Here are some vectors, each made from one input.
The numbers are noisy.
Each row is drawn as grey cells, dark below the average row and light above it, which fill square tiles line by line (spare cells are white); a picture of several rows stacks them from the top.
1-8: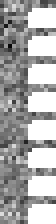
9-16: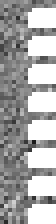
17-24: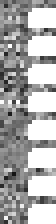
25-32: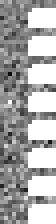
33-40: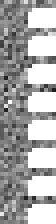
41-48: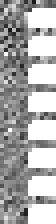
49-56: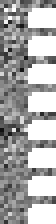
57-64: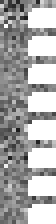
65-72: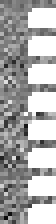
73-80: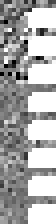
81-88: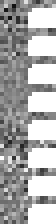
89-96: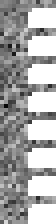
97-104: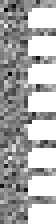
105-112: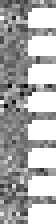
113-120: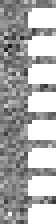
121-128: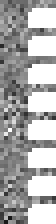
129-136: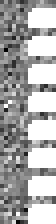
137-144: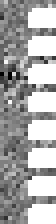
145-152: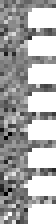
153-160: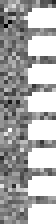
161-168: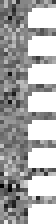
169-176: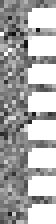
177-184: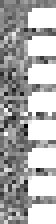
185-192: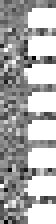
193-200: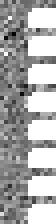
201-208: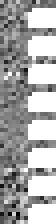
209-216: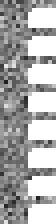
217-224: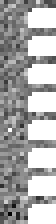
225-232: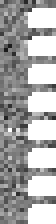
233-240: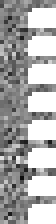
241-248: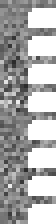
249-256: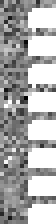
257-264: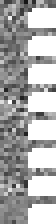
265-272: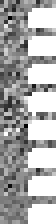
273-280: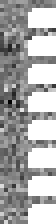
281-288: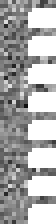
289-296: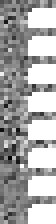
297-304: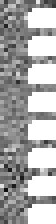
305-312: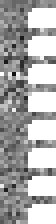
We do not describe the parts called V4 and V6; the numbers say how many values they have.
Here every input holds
a value of V4, together with either a point on an 11-point circle and a node of a 14-node tree, or a value of V6.
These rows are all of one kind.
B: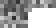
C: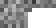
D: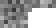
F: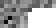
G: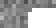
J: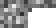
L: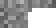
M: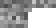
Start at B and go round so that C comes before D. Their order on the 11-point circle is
B, G, C, J, F, L, D, M.
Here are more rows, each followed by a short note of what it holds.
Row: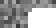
a value of V4 and a value of V6
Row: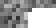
a point on an 11-point circle, a node of a 14-node tree and a value of V4
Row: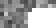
a value of V4 and a value of V6
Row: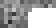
a value of V4 and a value of V6
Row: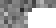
a point on an 11-point circle, a node of a 14-node tree and a value of V4
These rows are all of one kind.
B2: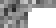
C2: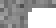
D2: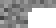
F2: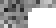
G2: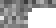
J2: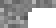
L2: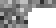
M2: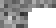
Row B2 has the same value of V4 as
L2 and M2.
